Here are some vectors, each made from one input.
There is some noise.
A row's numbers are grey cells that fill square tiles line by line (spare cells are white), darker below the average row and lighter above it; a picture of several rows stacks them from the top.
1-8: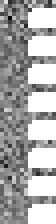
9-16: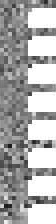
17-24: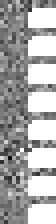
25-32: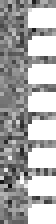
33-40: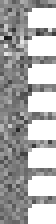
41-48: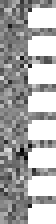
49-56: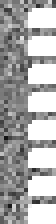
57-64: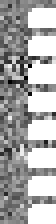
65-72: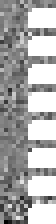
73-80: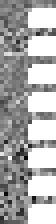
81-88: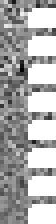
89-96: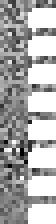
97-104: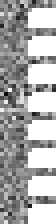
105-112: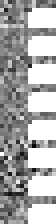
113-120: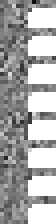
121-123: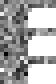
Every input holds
either a point on an 8-point circle, or a point on a 9-point circle and a true/false value.
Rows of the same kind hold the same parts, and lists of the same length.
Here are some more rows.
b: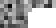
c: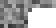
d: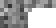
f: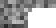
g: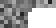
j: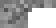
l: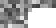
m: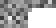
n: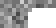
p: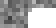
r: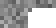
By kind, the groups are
b, d, f, g, l, p
c, j, m, n, r

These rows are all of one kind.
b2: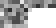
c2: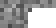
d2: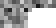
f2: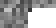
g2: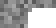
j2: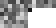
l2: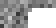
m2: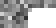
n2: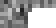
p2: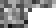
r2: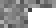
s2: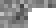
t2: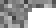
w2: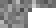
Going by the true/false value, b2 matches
d2, f2 and l2.
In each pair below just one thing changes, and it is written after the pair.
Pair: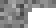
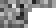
the place on the 9-point circle
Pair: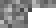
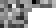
the place on the 9-point circle
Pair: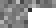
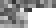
the true/false value
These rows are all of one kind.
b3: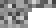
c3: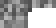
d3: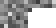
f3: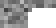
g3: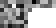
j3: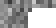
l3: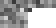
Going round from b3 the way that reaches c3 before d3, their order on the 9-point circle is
b3, l3, j3, g3, f3, c3, d3.
